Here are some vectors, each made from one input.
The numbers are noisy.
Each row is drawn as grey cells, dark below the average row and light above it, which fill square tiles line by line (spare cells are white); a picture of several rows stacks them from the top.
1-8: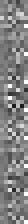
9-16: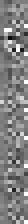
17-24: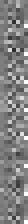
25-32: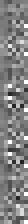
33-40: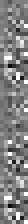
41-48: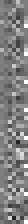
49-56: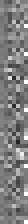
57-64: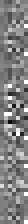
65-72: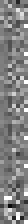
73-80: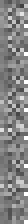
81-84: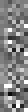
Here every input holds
a point on a 14-point line.
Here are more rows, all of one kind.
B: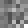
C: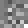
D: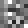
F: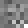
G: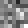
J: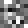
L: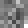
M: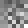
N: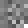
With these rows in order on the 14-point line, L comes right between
B and D.
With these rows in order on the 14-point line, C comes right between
M and N.
